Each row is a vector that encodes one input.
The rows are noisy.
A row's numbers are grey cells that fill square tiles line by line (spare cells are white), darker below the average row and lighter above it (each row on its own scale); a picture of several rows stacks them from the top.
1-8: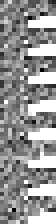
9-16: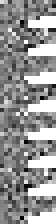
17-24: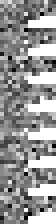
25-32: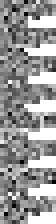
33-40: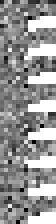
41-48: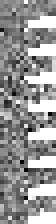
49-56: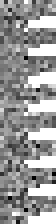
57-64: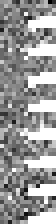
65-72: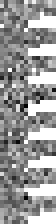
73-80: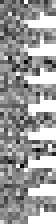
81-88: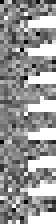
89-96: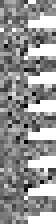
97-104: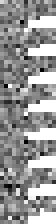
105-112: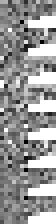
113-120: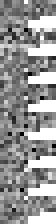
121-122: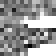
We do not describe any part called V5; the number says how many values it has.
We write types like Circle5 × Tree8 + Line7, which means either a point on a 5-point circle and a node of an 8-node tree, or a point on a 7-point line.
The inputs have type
Bool × List2(V5) + Circle6.
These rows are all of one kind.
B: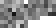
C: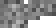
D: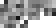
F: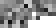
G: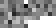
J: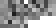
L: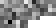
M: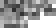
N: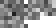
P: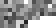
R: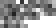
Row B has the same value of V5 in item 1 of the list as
N and R.
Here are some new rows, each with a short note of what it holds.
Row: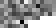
a true/false value, together with a list of two items
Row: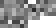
a true/false value, together with the empty list
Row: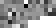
a true/false value, together with a list of two items
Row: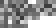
a true/false value, together with the empty list
